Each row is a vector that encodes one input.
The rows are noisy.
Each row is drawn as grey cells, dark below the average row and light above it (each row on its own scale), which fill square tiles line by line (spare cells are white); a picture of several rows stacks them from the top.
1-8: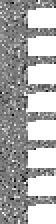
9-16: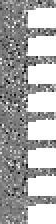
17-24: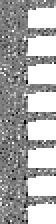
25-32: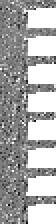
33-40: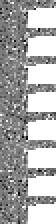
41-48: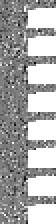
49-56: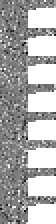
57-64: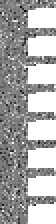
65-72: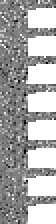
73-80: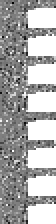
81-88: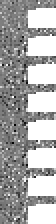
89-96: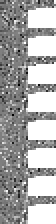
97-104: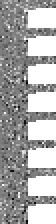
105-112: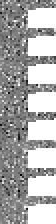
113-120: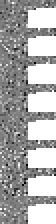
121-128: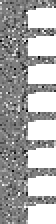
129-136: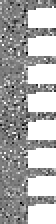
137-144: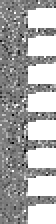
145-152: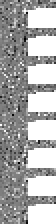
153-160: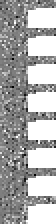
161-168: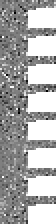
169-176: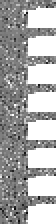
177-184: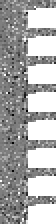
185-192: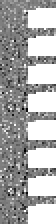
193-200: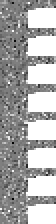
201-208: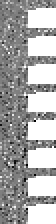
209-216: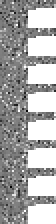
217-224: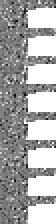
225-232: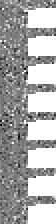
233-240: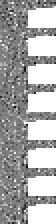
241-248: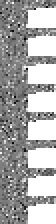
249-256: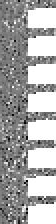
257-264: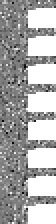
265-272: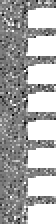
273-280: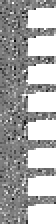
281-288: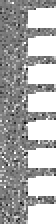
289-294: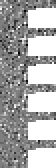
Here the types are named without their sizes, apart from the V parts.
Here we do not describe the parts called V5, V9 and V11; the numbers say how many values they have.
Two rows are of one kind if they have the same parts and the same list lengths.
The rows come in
2 kinds.
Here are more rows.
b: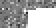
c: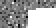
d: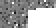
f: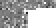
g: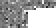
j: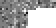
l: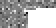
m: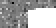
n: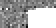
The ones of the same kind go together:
b, c, d, f, g, j, l
m, n

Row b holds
a point on each of two circles, a true/false value and a value of V11.
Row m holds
a point on a circle, a value of V5 and a value of V9.
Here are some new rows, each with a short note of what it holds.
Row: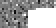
a point on each of two circles, a true/false value and a value of V11
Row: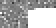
a point on a circle, a value of V5 and a value of V9
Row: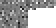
a point on each of two circles, a true/false value and a value of V11
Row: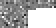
a point on a circle, a value of V5 and a value of V9
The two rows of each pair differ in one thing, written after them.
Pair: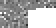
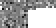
the value of V9
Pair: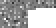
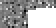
the value of V5
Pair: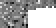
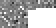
the place on the circle
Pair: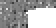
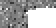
the value of V9
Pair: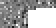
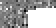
the value of V5
